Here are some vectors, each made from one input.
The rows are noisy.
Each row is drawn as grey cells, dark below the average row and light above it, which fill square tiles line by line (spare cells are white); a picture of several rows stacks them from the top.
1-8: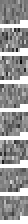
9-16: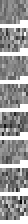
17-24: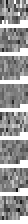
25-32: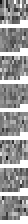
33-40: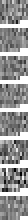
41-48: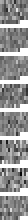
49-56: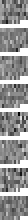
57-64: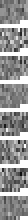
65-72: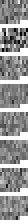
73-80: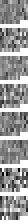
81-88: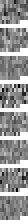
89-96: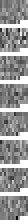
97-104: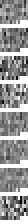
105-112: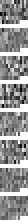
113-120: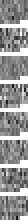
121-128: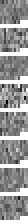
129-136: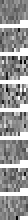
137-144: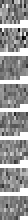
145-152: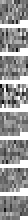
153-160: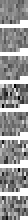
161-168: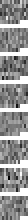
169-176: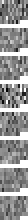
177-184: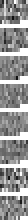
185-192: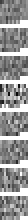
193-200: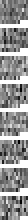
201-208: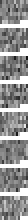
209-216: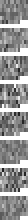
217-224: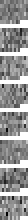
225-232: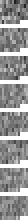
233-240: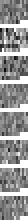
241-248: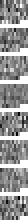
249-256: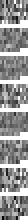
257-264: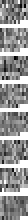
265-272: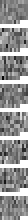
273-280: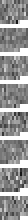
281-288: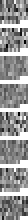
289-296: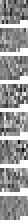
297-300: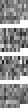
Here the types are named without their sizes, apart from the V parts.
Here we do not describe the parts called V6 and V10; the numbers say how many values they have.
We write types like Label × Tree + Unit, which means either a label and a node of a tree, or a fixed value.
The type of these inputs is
List(Line) × V6 × V10.
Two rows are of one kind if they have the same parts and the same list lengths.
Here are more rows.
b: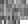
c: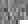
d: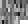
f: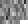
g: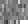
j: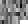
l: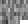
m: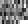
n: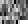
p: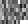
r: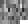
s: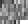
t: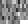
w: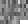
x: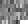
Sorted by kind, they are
b, g, m, p, s
c, n
d, j, l, w
f, r, t, x

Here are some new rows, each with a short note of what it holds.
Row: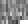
a value of V6 and a value of V10, together with the empty list
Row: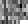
a value of V6 and a value of V10, together with a list of two items
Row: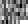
a value of V6 and a value of V10, together with a list of three items
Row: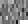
a value of V6 and a value of V10, together with the empty list
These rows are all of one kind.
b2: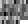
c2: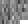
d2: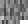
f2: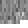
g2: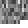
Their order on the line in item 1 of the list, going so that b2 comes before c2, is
b2, g2, d2, f2, c2.
